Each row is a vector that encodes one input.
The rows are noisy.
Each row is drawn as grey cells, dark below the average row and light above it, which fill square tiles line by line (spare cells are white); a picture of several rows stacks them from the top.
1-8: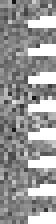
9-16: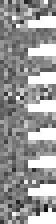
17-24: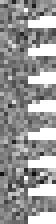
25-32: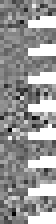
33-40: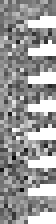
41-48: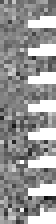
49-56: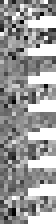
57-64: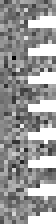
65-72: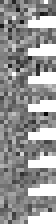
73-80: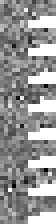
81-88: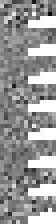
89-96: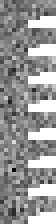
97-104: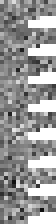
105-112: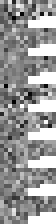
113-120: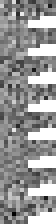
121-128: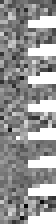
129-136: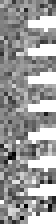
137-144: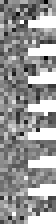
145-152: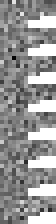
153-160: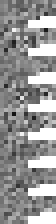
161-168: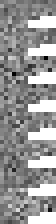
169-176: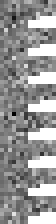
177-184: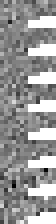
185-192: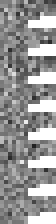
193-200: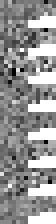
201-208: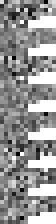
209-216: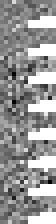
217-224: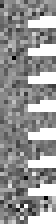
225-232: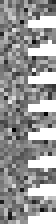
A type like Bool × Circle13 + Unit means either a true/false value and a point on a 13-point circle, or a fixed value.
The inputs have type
(Circle13 + Label6) × Label6.
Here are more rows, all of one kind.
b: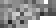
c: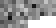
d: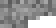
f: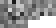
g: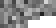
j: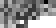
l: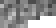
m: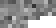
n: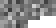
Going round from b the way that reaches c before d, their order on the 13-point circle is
b, c, m, d, n, j, g, l, f.
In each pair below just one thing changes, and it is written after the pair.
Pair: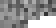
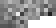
the label
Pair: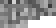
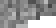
the place on the 13-point circle
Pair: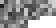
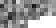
the label
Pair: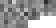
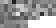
the label
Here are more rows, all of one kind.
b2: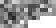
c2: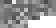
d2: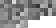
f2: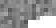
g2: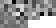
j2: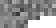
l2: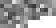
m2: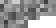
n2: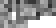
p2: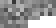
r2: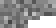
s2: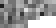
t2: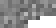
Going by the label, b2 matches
c2, d2, l2 and n2.
